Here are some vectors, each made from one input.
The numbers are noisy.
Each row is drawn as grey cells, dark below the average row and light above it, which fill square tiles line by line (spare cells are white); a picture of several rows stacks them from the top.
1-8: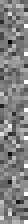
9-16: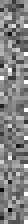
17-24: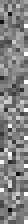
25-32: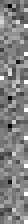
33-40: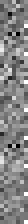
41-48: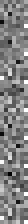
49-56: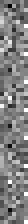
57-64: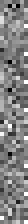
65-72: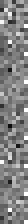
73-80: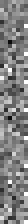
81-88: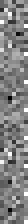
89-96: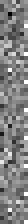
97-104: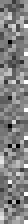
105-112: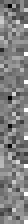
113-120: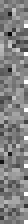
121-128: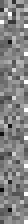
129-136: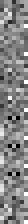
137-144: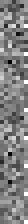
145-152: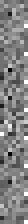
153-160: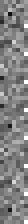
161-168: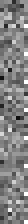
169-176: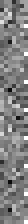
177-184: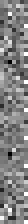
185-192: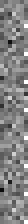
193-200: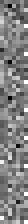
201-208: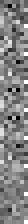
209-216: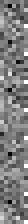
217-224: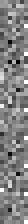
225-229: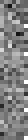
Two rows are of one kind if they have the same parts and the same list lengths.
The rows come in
2 kinds.
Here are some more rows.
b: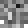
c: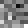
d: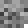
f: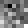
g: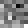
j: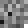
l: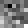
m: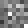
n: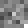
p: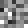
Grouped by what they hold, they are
b, c, f, g, l, p
d, j, m, n

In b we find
a point on an 8-point line.
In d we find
a point on a 13-point circle.
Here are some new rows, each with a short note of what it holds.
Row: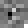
a point on a 13-point circle
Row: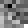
a point on an 8-point line
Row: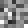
a point on an 8-point line
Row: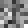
a point on an 8-point line
